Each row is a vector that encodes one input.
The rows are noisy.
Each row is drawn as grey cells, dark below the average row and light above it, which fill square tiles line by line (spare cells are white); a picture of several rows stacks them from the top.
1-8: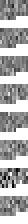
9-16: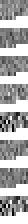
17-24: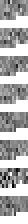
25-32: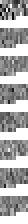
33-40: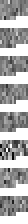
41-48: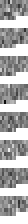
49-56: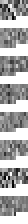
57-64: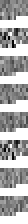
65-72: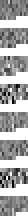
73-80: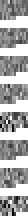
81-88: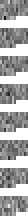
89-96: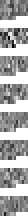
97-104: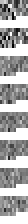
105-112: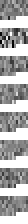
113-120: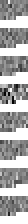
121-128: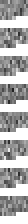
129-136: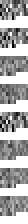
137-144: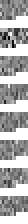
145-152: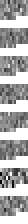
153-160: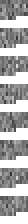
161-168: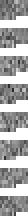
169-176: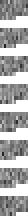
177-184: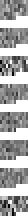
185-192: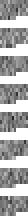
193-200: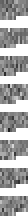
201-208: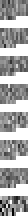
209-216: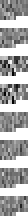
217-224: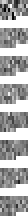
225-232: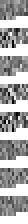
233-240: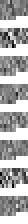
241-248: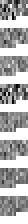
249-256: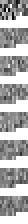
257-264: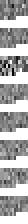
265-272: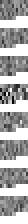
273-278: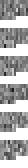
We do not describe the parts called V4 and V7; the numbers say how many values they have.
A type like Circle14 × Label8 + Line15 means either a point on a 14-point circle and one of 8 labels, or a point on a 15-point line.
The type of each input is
Bool × List2(Line6 × V4) × V7 + Line11.
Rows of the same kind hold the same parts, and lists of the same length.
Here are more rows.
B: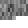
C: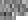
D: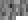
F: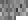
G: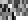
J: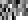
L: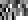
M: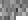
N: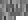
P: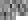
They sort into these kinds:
B, D, N
C, P
F, M
G, J, L

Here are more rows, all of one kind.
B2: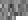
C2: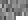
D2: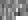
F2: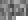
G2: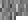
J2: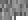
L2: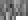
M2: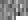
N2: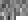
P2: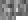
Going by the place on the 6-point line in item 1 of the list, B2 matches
D2, M2 and P2.
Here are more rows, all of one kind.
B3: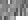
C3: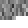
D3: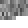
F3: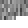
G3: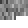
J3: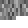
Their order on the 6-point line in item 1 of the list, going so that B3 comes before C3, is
B3, F3, G3, J3, C3, D3.
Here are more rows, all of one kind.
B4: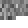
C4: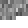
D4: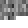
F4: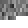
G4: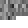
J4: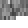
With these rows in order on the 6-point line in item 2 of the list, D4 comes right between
C4 and F4.
